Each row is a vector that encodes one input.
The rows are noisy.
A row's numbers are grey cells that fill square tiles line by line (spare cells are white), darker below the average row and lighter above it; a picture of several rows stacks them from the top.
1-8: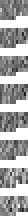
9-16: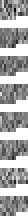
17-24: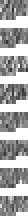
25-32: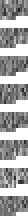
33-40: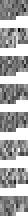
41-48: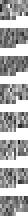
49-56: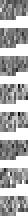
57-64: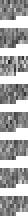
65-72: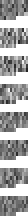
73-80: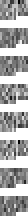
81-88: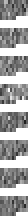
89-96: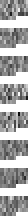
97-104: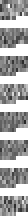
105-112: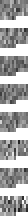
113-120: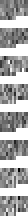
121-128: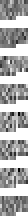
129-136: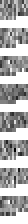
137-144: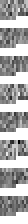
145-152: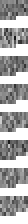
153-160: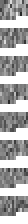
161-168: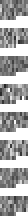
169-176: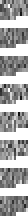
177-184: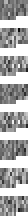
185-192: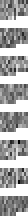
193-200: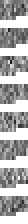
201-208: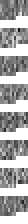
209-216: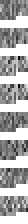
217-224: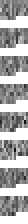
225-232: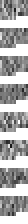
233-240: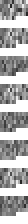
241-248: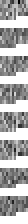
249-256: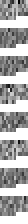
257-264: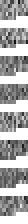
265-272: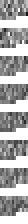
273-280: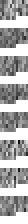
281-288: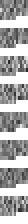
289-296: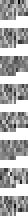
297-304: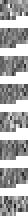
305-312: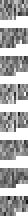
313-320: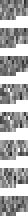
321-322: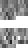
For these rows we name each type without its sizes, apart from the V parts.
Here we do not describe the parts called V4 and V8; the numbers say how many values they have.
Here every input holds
either a point on a circle, or a label, a true/false value and a value of V8, or a value of V4.
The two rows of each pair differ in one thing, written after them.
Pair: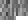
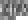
the value of V8
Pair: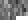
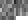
the true/false value
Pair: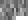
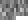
the value of V8
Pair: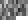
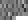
the label
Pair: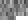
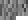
the true/false value
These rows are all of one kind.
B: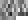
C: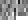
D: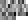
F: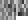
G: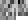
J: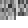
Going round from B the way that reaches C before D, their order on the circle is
B, F, J, C, G, D.
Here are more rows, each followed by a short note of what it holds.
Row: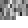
a value of V4
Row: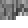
a label, a true/false value and a value of V8
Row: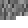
a label, a true/false value and a value of V8
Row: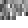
a value of V4
